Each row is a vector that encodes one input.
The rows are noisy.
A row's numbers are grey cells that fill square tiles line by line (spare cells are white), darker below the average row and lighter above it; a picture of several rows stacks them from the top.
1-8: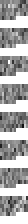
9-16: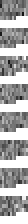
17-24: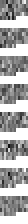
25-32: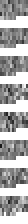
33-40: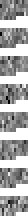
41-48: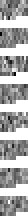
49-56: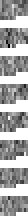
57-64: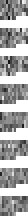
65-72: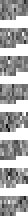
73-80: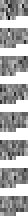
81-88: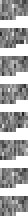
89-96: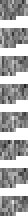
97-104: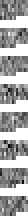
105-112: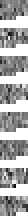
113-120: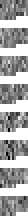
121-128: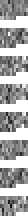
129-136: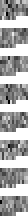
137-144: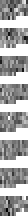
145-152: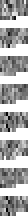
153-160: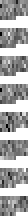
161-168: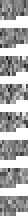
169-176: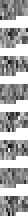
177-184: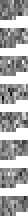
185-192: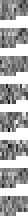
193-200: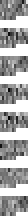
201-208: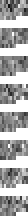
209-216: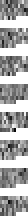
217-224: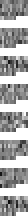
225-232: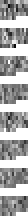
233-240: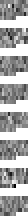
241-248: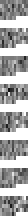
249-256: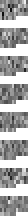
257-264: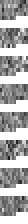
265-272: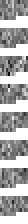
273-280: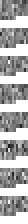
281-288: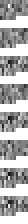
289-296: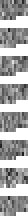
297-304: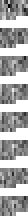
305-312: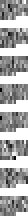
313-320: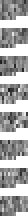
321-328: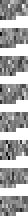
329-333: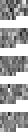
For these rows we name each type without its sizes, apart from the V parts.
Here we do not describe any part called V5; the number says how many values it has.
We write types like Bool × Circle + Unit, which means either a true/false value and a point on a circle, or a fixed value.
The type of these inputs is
List(Circle) + List(V5) × Tree.
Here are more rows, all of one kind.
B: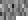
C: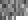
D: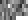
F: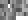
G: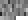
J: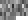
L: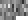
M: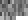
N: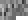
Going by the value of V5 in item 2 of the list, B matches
C and J.
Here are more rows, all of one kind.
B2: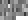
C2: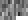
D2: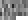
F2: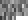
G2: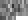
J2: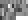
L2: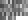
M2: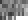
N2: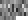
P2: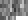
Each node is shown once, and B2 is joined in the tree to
J2 and N2.
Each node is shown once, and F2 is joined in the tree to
G2 and J2.
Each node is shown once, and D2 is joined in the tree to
C2 and P2.
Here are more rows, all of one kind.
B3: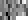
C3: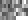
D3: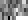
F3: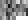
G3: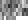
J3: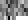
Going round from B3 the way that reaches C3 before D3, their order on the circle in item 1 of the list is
B3, C3, D3, G3, J3, F3.
